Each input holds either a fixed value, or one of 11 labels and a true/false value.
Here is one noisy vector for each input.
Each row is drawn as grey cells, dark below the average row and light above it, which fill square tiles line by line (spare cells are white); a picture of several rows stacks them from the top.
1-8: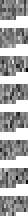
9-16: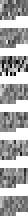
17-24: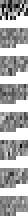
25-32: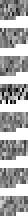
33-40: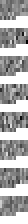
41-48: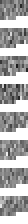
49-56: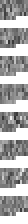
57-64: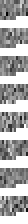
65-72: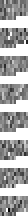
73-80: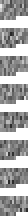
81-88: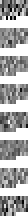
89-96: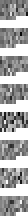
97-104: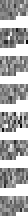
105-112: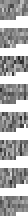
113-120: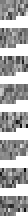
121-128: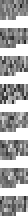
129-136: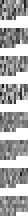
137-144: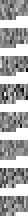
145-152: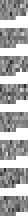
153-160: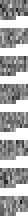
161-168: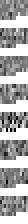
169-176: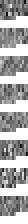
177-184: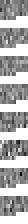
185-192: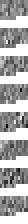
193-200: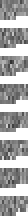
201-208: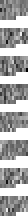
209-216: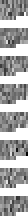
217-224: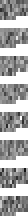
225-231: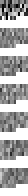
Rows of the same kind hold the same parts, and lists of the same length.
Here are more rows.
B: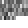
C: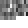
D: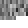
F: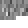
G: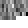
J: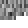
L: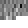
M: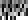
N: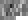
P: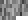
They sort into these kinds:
B, C, D, F, G, J, L, N, P
M

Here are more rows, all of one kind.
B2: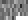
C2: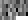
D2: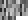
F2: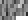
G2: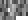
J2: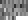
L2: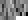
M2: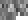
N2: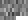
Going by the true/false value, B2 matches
D2, J2 and N2.
